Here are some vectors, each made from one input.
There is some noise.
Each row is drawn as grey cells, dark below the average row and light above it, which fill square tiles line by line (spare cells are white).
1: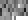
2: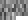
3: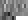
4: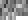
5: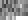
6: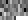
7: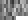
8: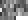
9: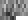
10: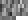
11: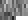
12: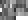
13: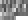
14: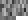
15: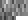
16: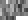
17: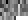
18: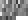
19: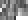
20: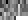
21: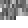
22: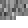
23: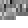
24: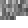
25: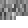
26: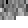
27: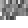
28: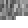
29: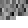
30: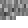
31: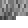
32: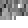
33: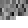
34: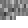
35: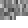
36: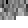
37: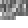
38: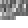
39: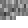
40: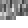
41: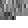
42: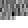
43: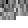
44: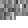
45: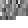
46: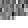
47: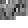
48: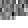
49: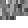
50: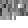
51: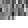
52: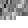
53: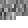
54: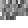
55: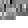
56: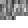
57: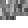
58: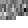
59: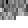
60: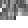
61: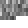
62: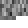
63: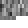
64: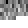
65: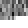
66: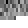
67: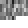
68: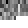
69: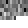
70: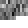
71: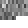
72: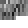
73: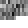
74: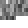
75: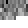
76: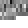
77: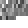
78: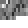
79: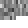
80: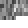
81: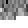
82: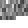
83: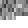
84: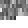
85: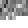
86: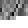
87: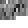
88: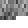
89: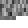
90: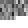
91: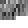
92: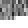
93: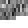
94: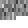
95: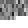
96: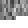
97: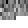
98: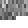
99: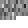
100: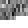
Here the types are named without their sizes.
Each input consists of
a label, together with either a point on a circle, or a point on a line.
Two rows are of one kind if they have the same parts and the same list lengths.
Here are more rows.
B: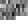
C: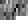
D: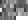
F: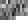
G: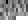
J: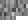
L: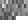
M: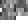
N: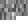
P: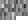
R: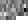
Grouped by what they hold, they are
B, C, D, F, J, L, M, N, P
G, R

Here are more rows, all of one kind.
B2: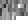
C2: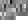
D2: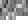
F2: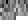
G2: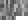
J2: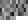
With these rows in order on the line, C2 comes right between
B2 and D2.
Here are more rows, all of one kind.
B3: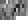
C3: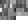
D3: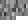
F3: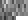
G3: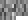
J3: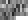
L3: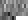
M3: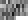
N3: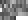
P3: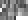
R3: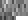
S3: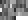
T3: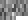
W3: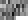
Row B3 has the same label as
J3, M3 and W3.
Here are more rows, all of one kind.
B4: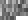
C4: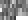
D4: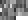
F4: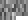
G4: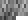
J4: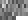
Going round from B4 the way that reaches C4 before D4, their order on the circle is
B4, C4, G4, J4, F4, D4.
